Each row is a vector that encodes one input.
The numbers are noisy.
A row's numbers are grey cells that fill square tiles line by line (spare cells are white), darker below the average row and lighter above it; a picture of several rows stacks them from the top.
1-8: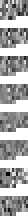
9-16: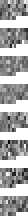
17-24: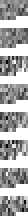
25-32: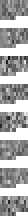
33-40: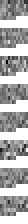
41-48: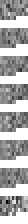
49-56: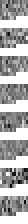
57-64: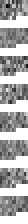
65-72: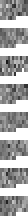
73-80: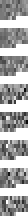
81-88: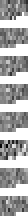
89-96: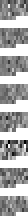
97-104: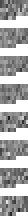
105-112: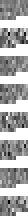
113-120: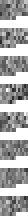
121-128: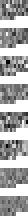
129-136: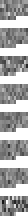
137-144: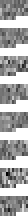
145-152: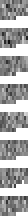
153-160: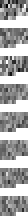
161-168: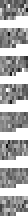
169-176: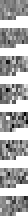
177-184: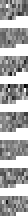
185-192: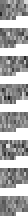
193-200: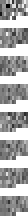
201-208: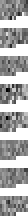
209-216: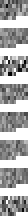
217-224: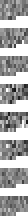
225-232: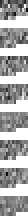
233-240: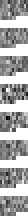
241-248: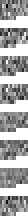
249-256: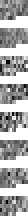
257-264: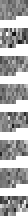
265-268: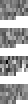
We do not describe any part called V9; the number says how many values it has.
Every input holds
a true/false value, together with either a fixed value, or one of 11 labels and a value of V9.
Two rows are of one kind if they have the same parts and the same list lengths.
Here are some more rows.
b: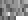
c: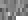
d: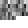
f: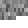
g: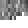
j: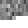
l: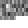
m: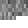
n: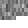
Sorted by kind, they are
b, c, d, f, j, l, m, n
g

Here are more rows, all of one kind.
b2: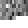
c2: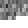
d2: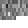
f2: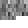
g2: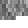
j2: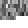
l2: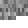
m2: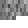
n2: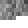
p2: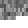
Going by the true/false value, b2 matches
d2, l2 and n2.
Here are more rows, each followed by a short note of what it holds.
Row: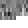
a true/false value
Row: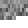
one of 11 labels, a true/false value and a value of V9
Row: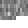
one of 11 labels, a true/false value and a value of V9
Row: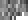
a true/false value
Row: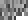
a true/false value
